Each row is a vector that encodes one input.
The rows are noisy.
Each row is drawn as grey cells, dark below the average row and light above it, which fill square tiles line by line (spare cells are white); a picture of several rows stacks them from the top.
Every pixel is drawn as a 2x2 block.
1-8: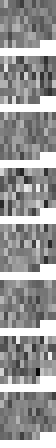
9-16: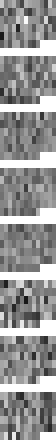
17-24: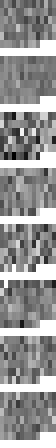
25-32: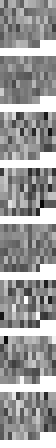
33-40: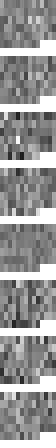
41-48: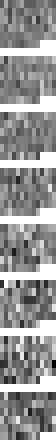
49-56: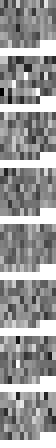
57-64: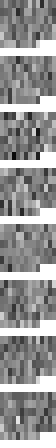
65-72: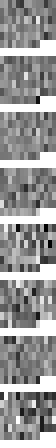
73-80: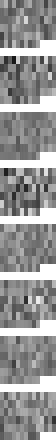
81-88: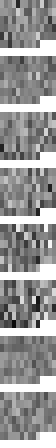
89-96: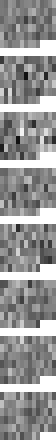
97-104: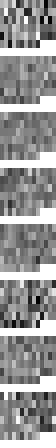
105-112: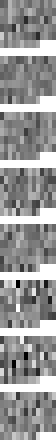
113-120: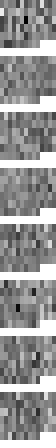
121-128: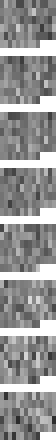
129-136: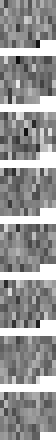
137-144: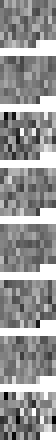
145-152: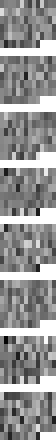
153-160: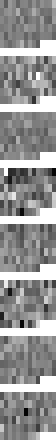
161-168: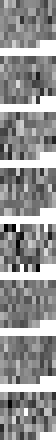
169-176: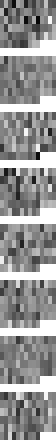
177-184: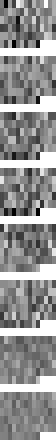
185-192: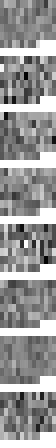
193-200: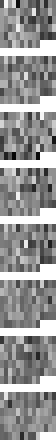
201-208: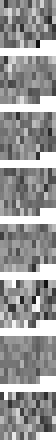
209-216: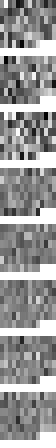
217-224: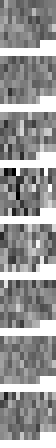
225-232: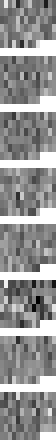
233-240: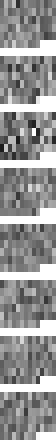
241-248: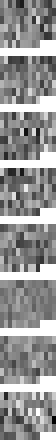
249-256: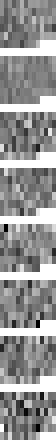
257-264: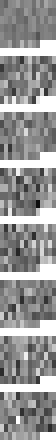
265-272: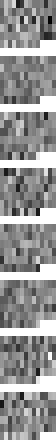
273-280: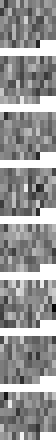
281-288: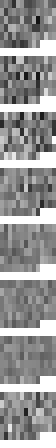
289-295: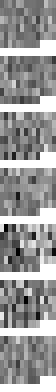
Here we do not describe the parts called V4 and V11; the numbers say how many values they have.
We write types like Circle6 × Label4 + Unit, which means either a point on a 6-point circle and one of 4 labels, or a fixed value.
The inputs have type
Bool × V4 + Label5 × (Tree9 + V11) + Unit.
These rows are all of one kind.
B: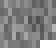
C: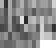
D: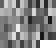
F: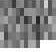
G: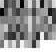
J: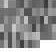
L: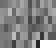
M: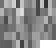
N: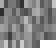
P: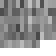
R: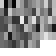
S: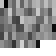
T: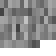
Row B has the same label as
D, L and M.
